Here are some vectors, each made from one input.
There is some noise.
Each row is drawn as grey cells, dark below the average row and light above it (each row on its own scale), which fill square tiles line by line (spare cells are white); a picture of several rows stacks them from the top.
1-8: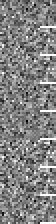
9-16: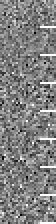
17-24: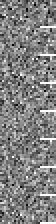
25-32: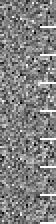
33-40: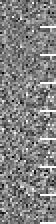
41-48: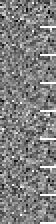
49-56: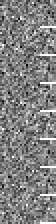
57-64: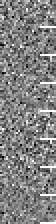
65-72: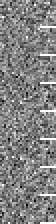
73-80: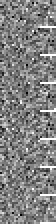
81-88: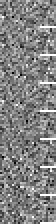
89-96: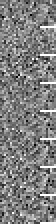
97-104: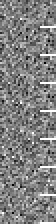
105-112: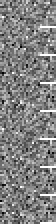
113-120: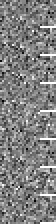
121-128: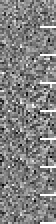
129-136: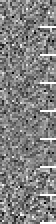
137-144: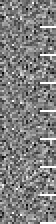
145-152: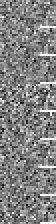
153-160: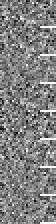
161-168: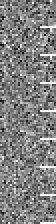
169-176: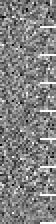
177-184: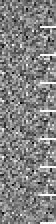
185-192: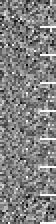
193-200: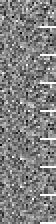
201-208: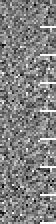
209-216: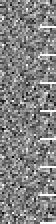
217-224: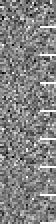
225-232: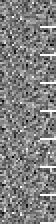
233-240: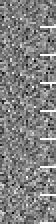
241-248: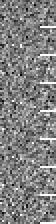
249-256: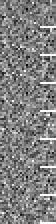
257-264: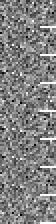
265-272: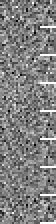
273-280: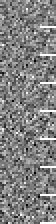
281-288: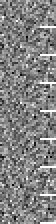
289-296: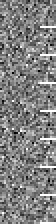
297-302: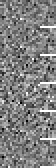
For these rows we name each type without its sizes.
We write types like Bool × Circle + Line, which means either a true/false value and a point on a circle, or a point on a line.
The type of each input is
Label × Label + Line × Line + Unit.
